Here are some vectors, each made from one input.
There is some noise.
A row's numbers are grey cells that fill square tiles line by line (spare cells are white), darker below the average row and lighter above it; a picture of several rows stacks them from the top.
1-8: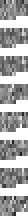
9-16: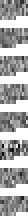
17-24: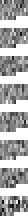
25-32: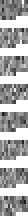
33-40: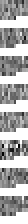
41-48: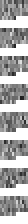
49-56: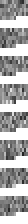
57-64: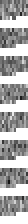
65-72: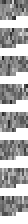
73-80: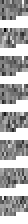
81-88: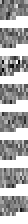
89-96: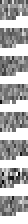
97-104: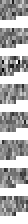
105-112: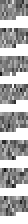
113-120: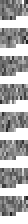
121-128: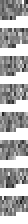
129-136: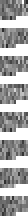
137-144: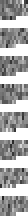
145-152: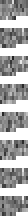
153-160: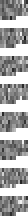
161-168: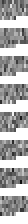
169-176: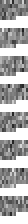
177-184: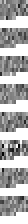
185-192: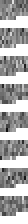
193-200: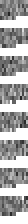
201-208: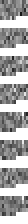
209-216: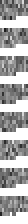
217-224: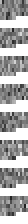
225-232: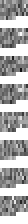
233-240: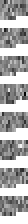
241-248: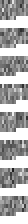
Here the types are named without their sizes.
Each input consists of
a list of points on a line.
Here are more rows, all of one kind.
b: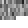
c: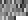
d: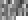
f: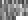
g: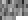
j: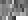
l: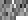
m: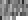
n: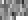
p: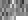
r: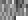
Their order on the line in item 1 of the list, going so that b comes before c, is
f, b, n, m, g, d, p, r, j, l, c.
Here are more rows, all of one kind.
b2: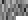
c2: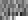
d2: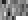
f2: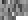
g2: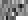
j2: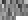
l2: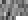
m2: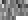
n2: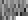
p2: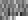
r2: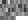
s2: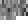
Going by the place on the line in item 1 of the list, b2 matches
d2, j2, l2 and m2.
